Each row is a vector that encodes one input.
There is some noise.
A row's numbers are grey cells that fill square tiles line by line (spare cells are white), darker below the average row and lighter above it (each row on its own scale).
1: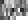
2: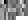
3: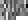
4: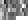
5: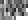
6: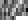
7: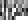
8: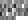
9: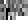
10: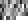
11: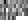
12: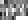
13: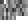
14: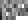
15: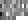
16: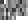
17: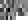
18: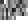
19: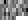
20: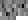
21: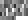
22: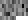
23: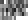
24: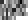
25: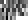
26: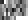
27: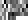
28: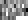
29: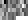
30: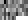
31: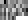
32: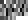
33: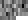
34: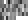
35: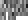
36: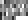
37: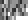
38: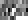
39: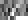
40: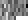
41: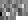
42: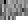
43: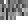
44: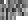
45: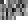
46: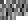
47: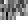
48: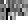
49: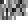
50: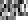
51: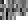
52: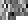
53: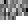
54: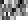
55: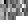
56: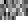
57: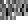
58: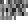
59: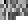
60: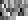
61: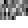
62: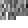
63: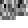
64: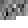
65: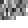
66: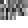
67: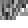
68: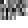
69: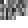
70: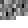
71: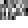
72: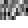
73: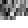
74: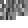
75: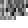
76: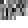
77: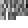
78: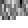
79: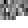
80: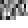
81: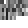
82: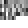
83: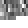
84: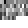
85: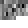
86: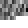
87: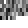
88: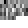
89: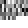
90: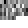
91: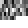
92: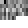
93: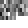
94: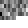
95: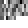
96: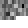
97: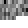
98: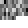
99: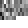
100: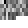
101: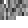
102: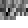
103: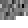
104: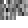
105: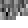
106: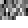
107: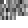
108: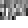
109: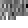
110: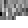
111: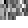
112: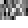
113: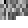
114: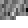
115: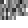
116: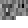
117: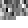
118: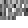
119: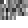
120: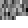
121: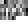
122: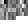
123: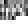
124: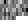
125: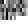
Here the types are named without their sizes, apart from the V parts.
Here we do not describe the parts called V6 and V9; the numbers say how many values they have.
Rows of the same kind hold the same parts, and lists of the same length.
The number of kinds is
2.
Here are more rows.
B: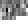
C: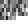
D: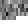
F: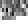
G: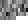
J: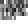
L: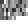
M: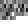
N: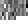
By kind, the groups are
B, F, J, N
C, D, G, L, M

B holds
a point on a line, a value of V6 and a value of V9.
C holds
four true/false values, a value of V6 and a value of V9.
